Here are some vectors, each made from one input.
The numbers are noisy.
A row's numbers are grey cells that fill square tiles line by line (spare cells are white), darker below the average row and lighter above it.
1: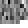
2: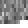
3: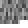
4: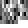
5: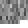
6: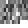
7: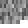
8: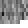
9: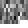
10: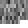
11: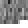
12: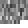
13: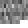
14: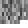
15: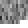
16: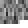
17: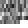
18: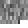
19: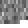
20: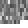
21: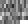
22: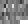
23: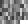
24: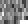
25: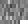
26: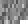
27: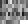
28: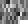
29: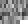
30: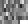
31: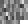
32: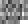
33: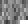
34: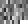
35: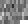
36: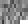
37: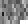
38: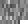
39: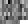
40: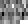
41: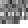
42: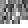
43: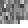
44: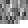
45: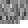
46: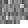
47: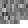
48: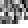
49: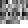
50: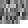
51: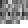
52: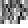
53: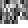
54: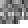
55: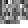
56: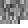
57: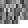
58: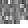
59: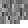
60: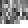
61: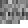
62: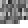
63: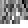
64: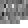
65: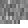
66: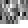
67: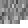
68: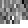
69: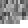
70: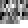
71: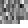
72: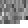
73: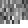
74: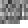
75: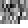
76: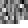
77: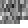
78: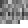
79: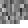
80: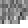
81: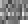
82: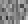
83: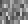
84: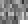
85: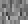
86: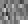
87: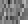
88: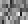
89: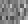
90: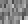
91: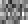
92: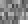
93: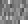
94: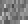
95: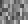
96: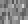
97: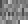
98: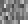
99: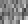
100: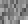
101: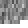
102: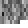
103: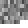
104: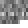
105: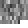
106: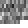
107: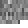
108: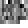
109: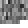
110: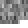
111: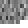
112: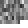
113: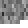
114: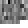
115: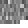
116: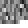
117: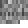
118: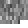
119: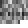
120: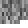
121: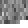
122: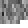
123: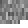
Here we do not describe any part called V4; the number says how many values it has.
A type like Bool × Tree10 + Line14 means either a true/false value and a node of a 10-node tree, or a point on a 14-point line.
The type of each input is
List2(Bool × V4).
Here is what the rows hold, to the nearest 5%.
All of them are lists of up to two items, each a true/false value and a value of V4: about 5% are empty, 40% hold one and 55% two.
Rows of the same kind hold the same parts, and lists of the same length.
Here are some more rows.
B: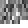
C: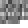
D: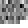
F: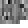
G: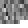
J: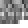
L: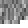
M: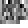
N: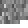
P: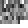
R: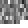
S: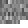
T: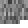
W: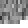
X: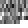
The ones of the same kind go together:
B
C, D, F, G, J, L, M, T, W
N, P, R, S, X

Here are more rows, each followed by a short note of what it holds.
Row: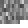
a list of one item
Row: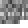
a list of two items
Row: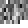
the empty list
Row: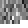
the empty list
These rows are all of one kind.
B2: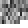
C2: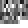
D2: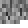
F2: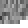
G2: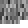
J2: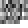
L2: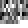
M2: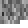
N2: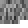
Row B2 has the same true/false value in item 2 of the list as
F2 and J2.
